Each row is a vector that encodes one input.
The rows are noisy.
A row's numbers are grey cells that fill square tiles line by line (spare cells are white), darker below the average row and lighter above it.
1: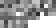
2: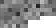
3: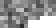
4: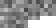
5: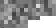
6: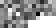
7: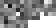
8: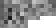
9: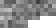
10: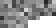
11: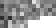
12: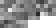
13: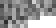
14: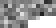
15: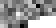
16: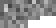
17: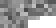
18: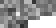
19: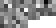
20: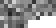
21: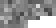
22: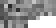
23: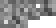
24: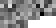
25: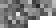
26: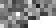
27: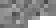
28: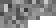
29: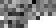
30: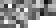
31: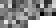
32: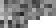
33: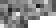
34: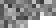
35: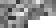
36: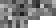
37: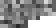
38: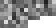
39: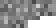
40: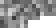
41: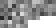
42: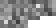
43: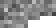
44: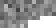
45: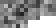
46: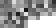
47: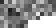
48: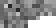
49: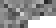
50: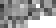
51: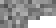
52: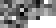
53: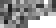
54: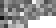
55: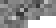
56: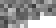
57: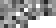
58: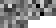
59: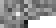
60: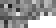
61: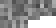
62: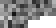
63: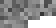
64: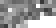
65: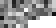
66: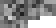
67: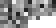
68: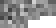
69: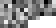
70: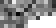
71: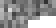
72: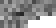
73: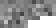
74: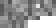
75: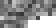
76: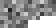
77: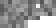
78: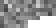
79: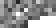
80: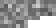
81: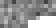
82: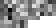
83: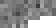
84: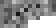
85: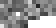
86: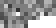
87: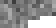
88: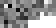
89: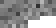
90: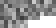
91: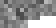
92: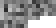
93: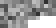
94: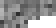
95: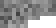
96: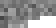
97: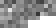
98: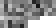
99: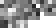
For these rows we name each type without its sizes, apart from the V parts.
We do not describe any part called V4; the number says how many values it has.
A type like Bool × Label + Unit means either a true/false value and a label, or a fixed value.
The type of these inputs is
(Bool × Bool × Bool + Line) × V4.
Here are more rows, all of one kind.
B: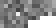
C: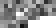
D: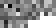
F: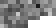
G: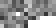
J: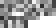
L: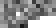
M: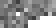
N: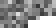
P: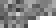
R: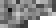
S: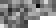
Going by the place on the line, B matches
D, F and M.
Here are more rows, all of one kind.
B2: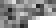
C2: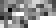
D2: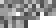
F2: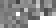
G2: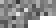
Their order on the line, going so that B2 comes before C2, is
B2, G2, F2, C2, D2.
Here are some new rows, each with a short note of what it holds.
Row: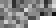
three true/false values and a value of V4
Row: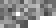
a point on a line and a value of V4
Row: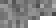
three true/false values and a value of V4
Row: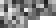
three true/false values and a value of V4
